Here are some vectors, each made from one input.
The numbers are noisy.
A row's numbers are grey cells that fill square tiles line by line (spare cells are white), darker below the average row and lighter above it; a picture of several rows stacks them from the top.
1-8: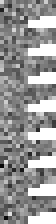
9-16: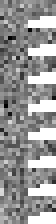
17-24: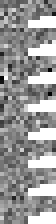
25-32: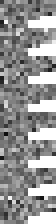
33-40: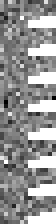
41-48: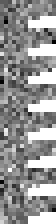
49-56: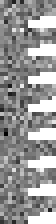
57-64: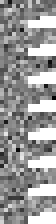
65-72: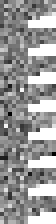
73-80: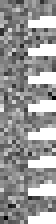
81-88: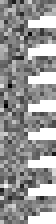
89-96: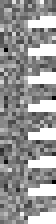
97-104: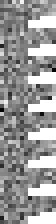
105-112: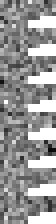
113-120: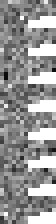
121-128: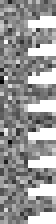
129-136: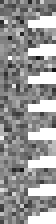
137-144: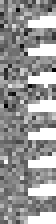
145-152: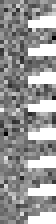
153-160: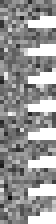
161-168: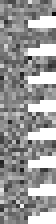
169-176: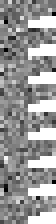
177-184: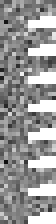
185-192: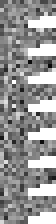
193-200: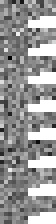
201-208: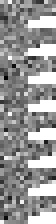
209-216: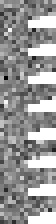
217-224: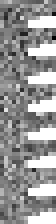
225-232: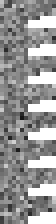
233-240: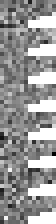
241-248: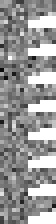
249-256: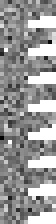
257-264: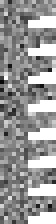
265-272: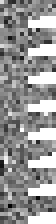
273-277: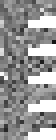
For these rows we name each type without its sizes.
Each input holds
a point on a line, a node of each of three trees and a true/false value.
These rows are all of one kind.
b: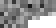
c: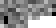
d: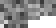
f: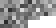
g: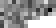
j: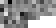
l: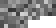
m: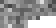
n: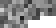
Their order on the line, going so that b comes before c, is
j, f, b, d, g, m, n, l, c.
